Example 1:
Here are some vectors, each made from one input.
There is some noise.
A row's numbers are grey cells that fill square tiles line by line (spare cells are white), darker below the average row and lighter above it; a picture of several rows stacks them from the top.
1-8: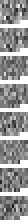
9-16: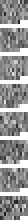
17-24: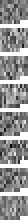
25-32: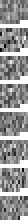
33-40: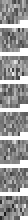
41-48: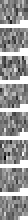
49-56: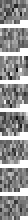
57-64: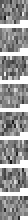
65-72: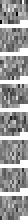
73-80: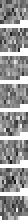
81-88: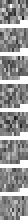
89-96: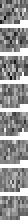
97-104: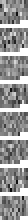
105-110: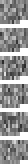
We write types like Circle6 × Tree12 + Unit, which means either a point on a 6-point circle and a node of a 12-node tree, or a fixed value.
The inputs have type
Line10.
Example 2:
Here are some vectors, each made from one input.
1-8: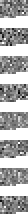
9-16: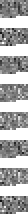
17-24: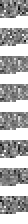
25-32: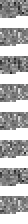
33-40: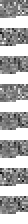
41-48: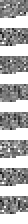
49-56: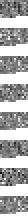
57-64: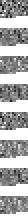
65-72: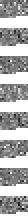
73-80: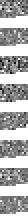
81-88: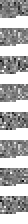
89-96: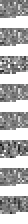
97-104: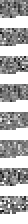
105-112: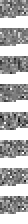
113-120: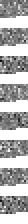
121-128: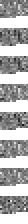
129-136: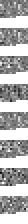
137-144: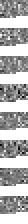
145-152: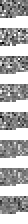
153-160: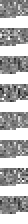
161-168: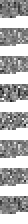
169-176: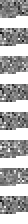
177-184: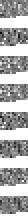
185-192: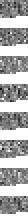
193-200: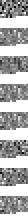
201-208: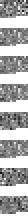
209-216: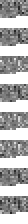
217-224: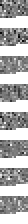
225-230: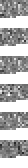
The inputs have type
Bool × Bool × Bool.
